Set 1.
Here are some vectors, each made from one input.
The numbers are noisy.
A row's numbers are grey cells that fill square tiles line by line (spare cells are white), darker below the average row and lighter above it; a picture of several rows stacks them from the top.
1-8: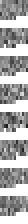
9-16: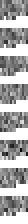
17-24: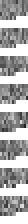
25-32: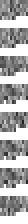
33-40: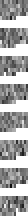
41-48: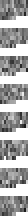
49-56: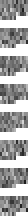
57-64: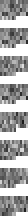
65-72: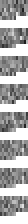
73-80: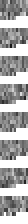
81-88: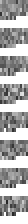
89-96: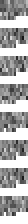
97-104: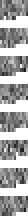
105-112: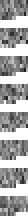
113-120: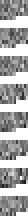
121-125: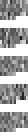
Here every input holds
a point on a 7-point line.
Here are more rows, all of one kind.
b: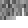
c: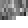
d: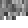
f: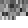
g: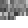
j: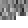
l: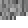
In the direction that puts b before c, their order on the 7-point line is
d, f, g, b, c, l, j.
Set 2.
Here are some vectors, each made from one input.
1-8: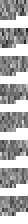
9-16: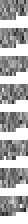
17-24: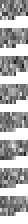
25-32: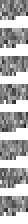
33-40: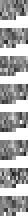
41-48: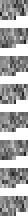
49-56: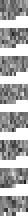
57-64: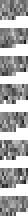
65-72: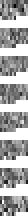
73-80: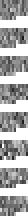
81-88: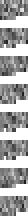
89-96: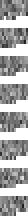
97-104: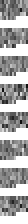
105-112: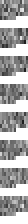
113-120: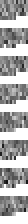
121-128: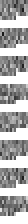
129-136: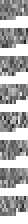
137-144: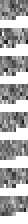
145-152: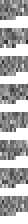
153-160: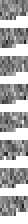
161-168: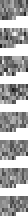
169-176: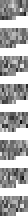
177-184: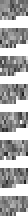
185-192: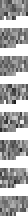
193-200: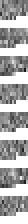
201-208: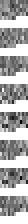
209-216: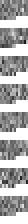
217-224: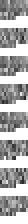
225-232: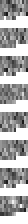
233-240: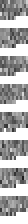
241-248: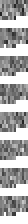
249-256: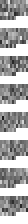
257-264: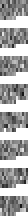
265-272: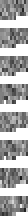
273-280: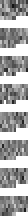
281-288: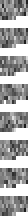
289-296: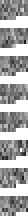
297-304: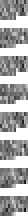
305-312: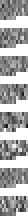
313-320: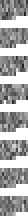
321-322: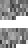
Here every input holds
a point on a 7-point line.
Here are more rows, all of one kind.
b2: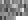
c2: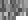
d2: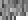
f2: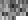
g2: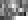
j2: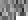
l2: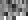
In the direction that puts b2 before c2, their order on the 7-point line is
j2, d2, g2, b2, c2, f2, l2.
